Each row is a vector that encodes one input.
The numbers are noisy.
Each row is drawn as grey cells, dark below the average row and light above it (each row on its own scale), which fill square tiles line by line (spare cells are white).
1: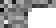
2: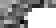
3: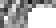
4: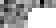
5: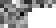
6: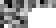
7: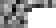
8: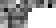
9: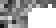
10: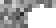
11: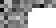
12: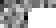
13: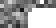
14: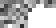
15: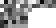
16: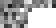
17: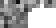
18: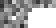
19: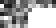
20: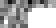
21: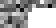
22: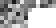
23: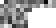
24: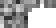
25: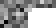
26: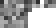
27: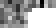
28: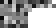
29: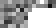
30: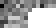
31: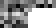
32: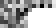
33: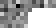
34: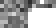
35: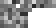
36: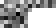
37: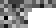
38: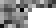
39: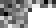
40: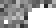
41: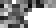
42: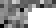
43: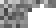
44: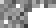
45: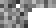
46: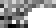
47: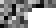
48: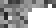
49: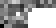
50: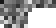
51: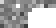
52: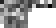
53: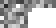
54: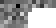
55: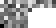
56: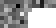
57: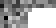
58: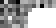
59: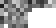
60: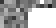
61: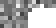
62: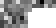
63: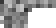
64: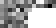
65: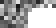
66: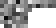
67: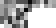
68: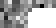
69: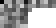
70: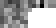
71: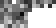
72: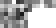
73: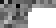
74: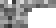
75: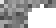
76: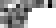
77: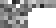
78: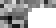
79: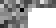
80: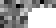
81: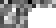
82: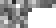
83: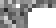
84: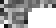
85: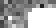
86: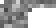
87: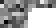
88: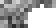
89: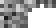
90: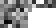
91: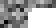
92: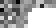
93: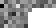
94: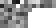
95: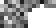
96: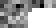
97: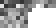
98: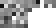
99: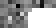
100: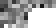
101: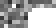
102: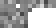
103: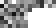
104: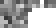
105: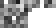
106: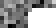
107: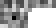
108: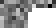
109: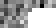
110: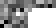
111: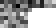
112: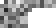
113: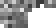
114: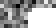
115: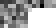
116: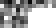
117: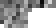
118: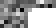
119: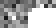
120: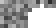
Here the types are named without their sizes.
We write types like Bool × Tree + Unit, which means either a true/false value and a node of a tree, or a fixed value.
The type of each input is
(Bool × Bool × Bool × Bool × Bool + Unit) × Label × Label.
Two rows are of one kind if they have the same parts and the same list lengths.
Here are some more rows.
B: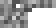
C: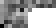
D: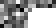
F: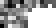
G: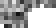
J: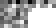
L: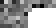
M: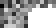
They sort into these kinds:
B, F, G, J, L, M
C, D

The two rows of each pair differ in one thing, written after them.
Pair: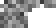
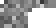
one of the five true/false values
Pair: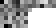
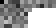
one of the two labels
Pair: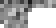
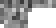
one of the five true/false values
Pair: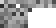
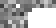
one of the five true/false values
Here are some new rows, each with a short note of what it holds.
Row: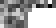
two labels
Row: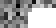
two labels and five true/false values
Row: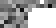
two labels
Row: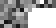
two labels
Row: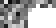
two labels and five true/false values
